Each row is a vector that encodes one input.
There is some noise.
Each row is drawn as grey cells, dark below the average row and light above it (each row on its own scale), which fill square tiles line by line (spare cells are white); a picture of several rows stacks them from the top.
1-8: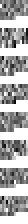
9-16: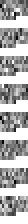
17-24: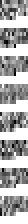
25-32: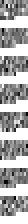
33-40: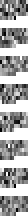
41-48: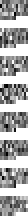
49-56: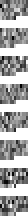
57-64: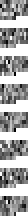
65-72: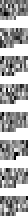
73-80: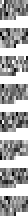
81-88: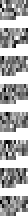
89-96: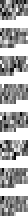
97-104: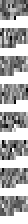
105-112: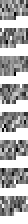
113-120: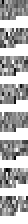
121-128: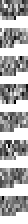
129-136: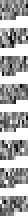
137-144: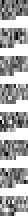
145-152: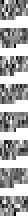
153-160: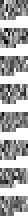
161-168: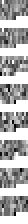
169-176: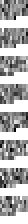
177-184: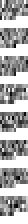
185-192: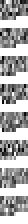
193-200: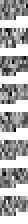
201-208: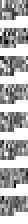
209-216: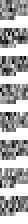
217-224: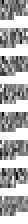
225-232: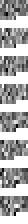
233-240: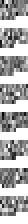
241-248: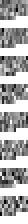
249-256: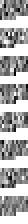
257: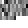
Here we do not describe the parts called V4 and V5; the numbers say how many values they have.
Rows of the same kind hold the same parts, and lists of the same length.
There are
3 kinds of row.
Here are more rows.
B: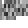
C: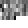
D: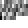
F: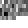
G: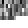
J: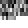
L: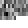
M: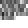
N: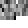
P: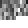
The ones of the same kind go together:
B, F
C, D, G, L, N
J, M, P

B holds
a point on a 6-point line and a value of V5.
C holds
four true/false values and a value of V5.
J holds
a value of V4.
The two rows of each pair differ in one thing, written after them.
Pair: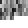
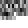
one of the four true/false values
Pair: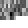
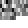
the value of V5
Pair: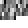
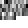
one of the four true/false values
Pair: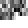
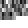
one of the four true/false values
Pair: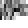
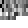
one of the four true/false values
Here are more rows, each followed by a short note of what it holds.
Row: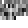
a point on a 6-point line and a value of V5
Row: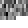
a value of V4
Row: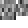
four true/false values and a value of V5
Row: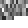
a point on a 6-point line and a value of V5
